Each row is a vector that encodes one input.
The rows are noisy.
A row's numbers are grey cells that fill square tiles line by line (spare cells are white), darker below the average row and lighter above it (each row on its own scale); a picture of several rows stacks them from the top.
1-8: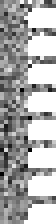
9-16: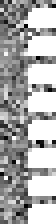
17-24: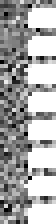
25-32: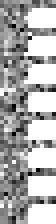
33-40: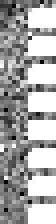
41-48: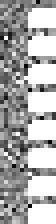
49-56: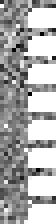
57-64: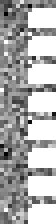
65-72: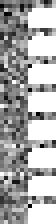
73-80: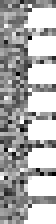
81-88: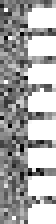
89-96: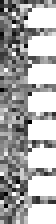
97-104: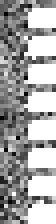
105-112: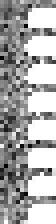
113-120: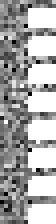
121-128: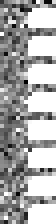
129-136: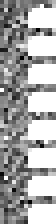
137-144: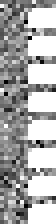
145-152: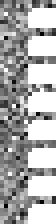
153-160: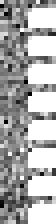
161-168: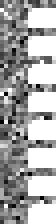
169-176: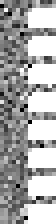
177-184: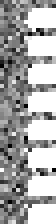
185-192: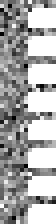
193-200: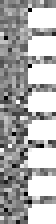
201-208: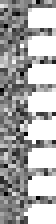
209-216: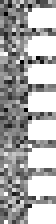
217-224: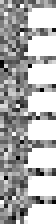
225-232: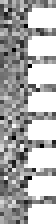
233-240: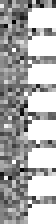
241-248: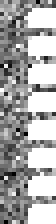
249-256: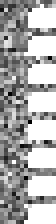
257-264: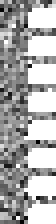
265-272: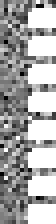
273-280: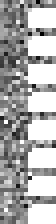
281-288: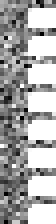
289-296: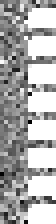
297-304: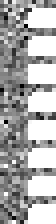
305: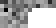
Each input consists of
three true/false values, together with either a point on a 6-point circle, or a point on a 10-point line.
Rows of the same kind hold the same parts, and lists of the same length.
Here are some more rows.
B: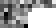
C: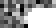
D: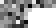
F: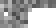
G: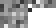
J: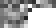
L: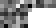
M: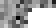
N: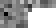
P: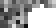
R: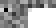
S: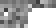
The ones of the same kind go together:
B, C, D, G, J, M, N, S
F, L, P, R

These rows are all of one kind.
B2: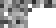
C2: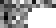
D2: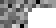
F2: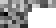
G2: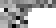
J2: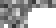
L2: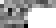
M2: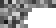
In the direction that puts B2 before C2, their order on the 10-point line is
B2, M2, J2, F2, C2, G2, L2, D2.
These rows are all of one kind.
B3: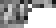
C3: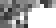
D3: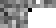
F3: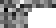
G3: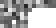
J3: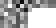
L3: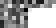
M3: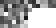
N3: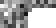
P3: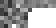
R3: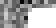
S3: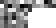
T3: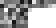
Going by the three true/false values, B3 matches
D3 and G3.
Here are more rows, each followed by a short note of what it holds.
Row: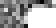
a point on a 10-point line and three true/false values
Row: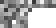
a point on a 10-point line and three true/false values
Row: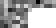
a point on a 10-point line and three true/false values
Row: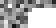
a point on a 10-point line and three true/false values
